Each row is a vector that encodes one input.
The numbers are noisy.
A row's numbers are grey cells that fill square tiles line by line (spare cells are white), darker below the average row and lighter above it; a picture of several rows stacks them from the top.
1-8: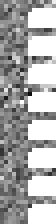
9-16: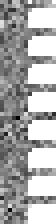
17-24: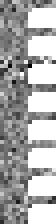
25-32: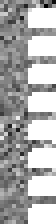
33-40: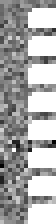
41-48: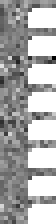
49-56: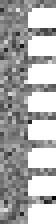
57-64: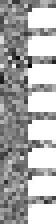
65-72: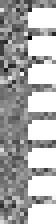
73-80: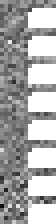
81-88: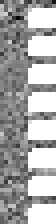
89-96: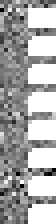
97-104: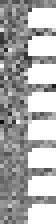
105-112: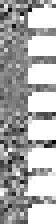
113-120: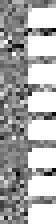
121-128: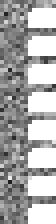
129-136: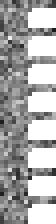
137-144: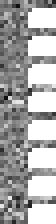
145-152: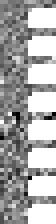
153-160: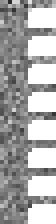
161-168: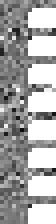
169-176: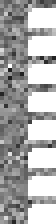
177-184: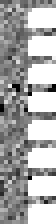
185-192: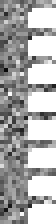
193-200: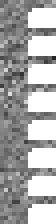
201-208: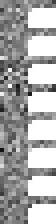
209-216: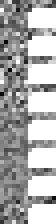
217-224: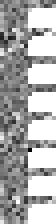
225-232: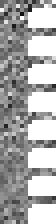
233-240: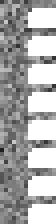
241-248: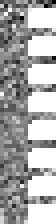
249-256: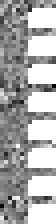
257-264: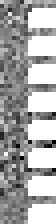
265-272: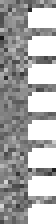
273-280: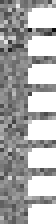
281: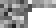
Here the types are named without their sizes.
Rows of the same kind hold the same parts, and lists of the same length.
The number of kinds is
3.
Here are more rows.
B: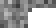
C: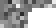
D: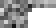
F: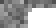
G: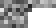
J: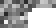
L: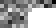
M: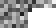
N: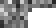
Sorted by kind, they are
B, C, F, M, N
D, G
J, L

